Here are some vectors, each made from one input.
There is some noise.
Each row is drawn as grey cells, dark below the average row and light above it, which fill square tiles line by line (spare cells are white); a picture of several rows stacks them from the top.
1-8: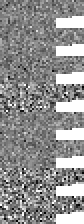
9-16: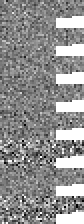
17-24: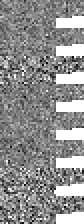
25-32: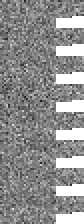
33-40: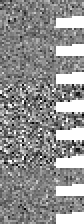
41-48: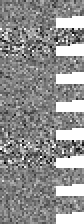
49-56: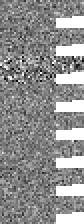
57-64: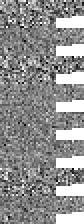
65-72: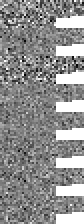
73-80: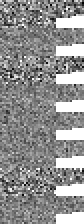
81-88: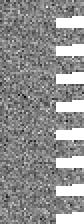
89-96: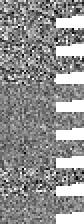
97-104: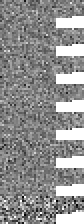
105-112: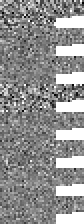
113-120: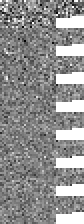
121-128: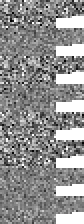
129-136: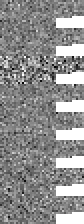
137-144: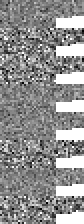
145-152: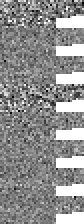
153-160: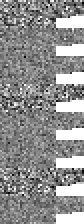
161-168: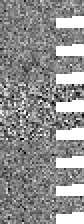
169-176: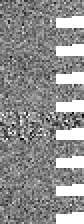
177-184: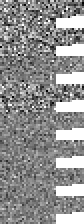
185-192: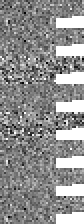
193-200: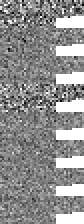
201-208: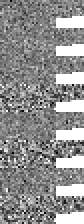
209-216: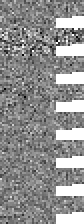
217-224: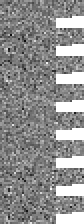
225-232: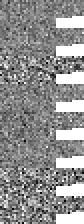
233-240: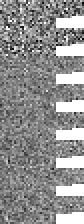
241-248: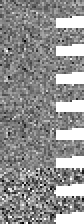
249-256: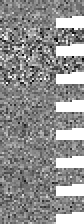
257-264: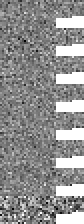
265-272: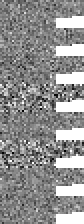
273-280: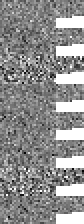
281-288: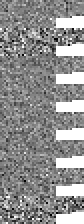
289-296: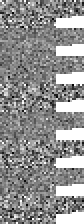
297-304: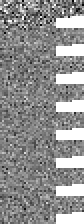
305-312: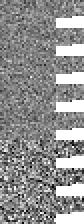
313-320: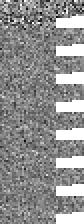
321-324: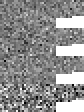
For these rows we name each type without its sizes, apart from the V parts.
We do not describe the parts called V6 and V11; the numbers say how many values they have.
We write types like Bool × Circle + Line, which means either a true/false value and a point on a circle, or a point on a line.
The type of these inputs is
Circle + (Tree + V11) × V6.
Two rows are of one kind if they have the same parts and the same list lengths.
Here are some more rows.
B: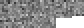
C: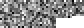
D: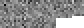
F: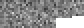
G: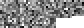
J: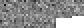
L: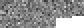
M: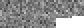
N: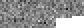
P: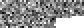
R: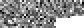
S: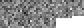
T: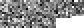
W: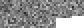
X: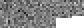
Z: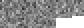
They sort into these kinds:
B, D, F, J, L, M, N, Z
C, G, P, R, T
S, W, X

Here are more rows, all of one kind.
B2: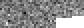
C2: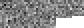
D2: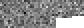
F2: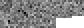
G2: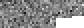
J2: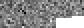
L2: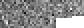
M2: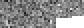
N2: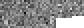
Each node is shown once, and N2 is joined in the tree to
D2 and L2.
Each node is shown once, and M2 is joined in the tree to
L2.
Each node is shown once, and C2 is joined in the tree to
D2 and G2.
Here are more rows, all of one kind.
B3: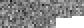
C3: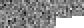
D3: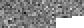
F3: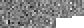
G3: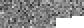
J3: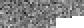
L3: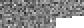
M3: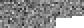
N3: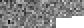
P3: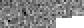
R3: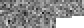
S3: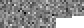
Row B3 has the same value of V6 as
D3, J3 and P3.
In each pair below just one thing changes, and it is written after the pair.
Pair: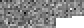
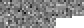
the node of the tree
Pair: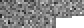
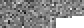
the node of the tree
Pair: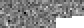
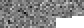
the value of V6
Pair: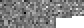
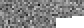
the value of V6
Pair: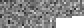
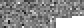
the node of the tree
